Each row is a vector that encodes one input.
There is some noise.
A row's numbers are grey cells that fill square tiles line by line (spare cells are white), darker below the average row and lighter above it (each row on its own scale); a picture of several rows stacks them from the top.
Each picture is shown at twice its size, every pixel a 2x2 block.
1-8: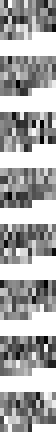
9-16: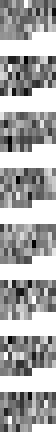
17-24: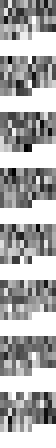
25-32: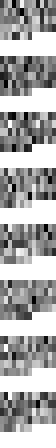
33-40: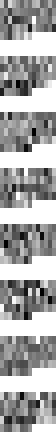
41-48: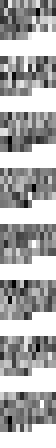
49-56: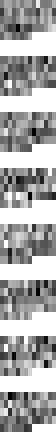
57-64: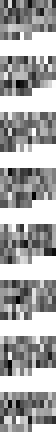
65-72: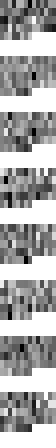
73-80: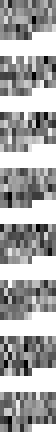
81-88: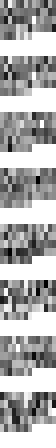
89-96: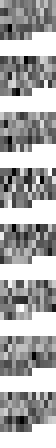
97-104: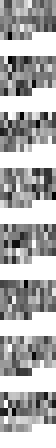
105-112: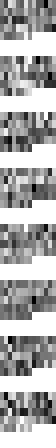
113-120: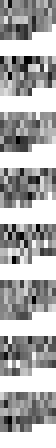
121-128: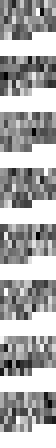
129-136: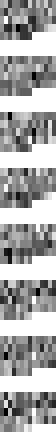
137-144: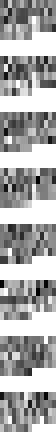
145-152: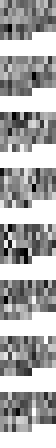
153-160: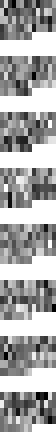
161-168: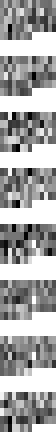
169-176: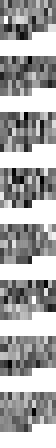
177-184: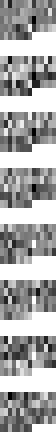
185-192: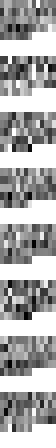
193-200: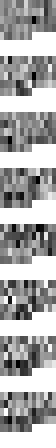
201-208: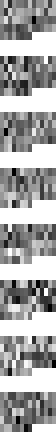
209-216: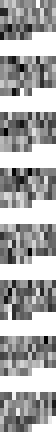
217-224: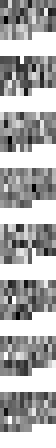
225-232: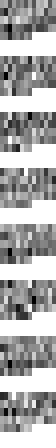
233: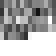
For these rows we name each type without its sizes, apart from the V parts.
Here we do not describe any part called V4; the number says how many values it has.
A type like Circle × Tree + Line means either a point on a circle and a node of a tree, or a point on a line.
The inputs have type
Bool × (Line + V4) + Label.
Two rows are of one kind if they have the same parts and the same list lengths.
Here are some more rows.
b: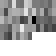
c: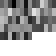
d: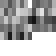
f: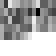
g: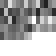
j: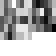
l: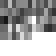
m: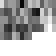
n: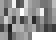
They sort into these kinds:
b, d, j, n
c, l
f, g, m

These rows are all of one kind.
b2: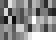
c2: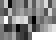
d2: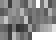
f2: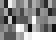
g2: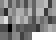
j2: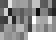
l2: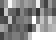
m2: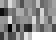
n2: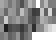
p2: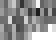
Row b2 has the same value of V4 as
c2, f2, g2 and j2.
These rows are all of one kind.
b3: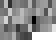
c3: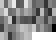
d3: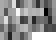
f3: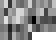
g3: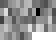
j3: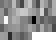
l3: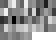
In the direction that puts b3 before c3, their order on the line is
l3, b3, d3, j3, c3, g3, f3.
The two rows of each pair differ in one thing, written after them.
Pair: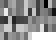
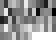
the place on the line
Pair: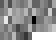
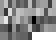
the true/false value
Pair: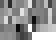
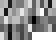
the true/false value
